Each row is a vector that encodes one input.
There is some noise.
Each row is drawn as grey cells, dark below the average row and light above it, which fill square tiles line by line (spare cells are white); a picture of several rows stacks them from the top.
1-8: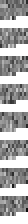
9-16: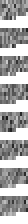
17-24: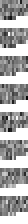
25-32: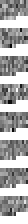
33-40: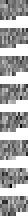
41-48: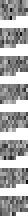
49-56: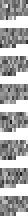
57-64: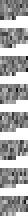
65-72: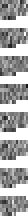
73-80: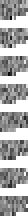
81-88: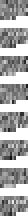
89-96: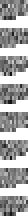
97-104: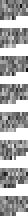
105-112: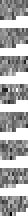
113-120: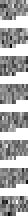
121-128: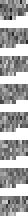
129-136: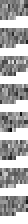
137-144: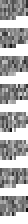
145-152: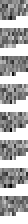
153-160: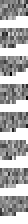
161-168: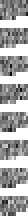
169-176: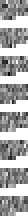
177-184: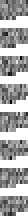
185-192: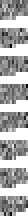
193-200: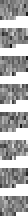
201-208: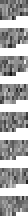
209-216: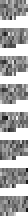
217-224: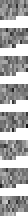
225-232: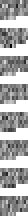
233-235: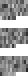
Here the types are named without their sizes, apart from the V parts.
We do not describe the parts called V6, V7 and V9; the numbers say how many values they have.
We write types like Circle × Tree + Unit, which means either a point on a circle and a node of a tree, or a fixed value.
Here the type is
Bool × Circle × ((Circle + Unit) × V6 + V7 × V9).
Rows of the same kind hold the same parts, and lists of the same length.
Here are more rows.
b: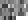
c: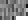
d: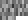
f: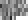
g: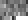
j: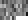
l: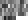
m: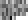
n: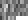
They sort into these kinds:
b, f, l, m
c, d, g, n
j

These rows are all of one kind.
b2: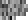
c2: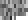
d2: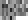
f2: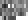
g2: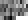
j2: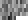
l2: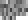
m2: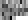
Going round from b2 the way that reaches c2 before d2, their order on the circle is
b2, j2, c2, f2, g2, m2, d2, l2.
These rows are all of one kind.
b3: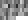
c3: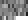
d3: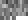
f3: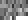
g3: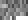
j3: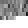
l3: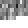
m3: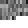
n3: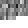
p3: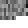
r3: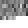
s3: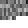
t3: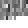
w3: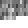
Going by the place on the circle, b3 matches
d3, l3 and n3.
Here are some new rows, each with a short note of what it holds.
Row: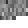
a point on each of two circles, a true/false value and a value of V6
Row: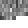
a point on each of two circles, a true/false value and a value of V6
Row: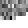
a point on a circle, a true/false value, a value of V7 and a value of V9
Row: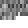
a point on each of two circles, a true/false value and a value of V6
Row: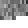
a point on each of two circles, a true/false value and a value of V6
